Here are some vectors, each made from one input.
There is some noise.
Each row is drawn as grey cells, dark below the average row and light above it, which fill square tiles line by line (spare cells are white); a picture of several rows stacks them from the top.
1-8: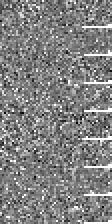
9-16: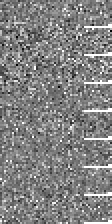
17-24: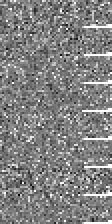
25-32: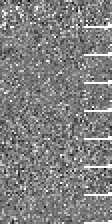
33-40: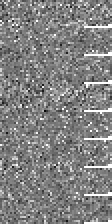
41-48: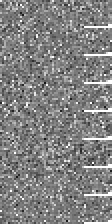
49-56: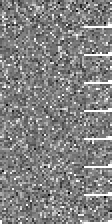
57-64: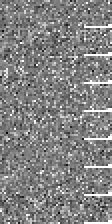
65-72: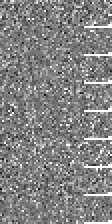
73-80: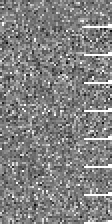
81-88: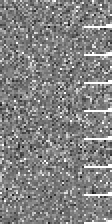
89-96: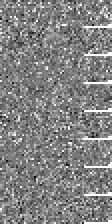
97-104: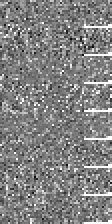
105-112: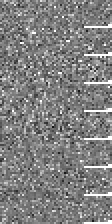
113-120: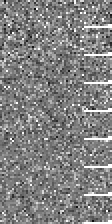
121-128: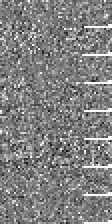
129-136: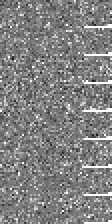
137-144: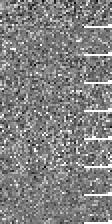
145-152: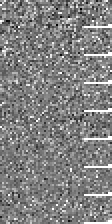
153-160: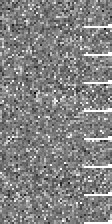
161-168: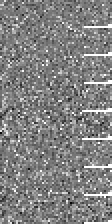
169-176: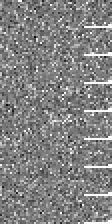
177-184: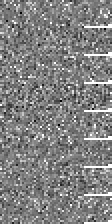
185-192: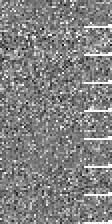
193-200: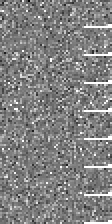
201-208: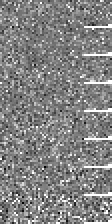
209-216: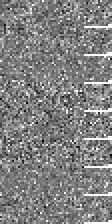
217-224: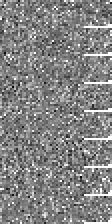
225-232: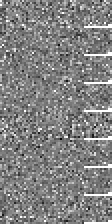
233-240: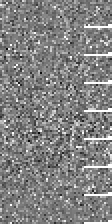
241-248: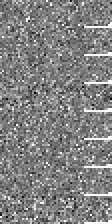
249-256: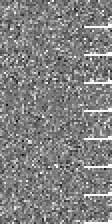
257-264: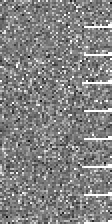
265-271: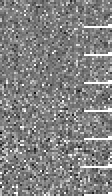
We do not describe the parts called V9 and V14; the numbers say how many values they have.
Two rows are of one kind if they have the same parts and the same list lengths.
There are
2 kinds of row.
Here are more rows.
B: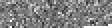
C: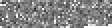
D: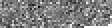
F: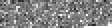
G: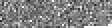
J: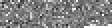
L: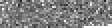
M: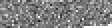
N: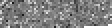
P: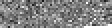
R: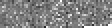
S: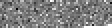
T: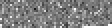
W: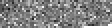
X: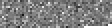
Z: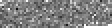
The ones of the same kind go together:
B, F, N, W, X
C, D, G, J, L, M, P, R, S, T, Z

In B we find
a node of a 12-node tree, three true/false values and a value of V9.
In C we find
three true/false values, a value of V9 and a value of V14.
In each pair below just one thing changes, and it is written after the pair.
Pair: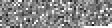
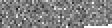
one of the three true/false values
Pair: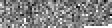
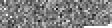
the value of V14
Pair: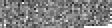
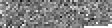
one of the three true/false values
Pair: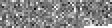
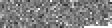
the value of V9
